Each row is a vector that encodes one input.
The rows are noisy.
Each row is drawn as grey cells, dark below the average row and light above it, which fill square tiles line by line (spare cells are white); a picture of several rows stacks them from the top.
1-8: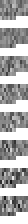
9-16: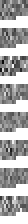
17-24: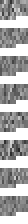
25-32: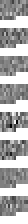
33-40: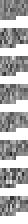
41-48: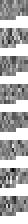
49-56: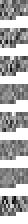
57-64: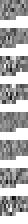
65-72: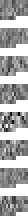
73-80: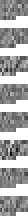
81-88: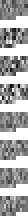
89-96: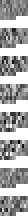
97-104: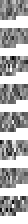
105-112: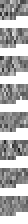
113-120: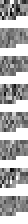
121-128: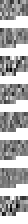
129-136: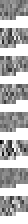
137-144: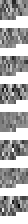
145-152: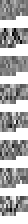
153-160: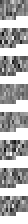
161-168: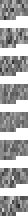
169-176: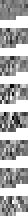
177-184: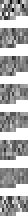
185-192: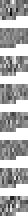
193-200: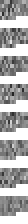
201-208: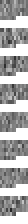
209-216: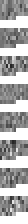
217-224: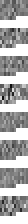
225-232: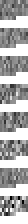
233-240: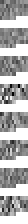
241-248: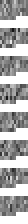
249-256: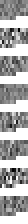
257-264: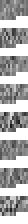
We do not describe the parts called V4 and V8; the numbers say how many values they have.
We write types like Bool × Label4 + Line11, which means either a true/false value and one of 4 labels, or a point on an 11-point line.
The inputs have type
Bool × (Line6 + V4) + Line5 + V8.
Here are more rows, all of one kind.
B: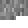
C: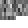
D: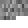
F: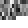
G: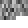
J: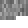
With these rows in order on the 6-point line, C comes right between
B and D.
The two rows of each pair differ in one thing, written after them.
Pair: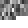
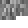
the place on the 6-point line
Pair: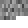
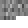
the place on the 6-point line
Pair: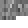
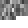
the true/false value
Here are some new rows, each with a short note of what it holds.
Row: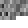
a point on a 5-point line
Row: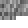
a point on a 5-point line
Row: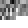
a value of V8
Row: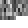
a point on a 6-point line and a true/false value
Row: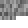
a point on a 5-point line
